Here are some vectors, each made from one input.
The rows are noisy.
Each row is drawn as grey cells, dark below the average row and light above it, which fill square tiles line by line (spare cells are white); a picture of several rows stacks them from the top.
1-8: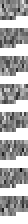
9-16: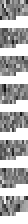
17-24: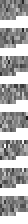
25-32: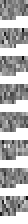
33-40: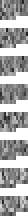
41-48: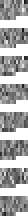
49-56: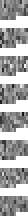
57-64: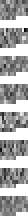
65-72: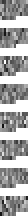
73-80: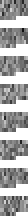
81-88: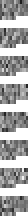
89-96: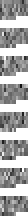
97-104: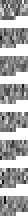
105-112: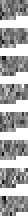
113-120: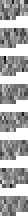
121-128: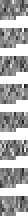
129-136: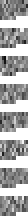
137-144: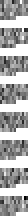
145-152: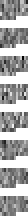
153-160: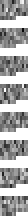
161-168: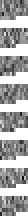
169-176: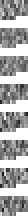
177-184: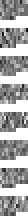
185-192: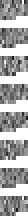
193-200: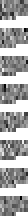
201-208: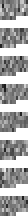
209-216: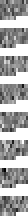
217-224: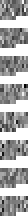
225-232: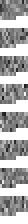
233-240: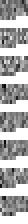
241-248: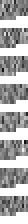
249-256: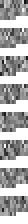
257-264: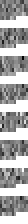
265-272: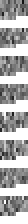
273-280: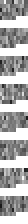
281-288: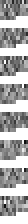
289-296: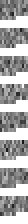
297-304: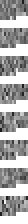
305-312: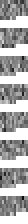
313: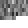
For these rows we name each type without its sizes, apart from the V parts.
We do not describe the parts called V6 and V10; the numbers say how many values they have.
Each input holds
a value of V6, together with either a label, or three true/false values and a value of V10.
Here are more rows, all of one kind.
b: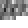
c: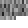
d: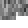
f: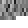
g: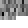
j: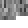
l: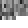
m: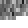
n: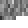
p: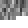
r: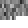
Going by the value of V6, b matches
m, n and p.
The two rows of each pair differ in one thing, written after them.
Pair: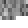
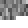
the value of V10
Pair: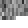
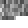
the value of V10
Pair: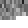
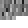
the value of V6
